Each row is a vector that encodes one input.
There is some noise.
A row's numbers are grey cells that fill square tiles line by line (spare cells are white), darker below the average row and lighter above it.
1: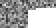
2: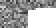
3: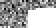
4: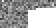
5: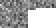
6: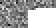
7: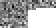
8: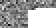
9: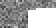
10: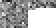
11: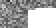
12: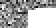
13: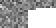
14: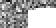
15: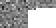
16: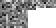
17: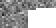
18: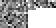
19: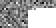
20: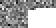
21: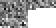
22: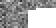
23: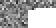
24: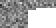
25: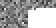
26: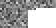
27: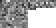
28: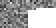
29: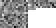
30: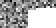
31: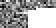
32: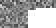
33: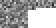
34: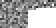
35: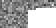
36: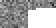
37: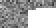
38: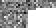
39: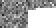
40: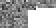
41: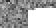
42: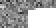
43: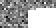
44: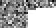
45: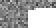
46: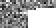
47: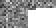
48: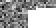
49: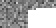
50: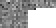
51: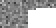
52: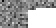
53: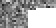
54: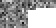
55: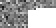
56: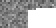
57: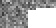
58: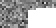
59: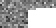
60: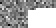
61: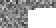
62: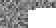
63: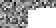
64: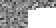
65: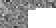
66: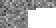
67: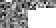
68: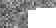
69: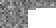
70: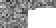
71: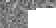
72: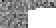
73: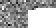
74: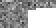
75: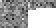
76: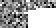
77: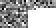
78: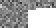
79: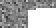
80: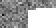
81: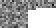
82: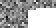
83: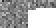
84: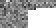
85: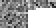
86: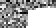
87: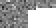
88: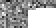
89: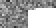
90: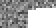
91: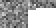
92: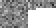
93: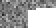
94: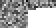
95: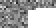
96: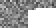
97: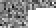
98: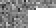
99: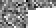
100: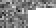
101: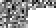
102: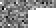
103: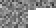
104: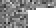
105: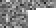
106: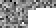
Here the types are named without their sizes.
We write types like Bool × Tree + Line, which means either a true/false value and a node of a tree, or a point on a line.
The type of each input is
List(Circle).
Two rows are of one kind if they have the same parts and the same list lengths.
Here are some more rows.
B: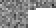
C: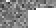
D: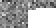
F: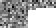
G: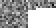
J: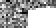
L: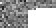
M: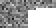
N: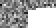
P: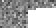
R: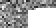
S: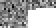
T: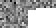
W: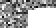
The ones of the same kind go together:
B, D, G, J, R, W
C, L, M, N, P, T
F, S

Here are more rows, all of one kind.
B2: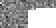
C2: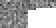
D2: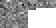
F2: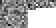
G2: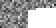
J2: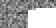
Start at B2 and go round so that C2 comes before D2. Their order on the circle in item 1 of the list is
B2, C2, J2, F2, G2, D2.
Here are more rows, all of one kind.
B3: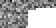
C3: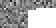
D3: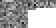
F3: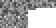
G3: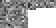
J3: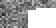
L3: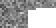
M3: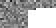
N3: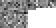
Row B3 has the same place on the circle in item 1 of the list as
C3, F3 and M3.
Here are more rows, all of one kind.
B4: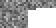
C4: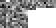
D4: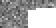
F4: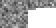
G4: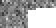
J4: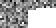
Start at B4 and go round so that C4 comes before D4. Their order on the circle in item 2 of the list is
B4, C4, J4, F4, G4, D4.
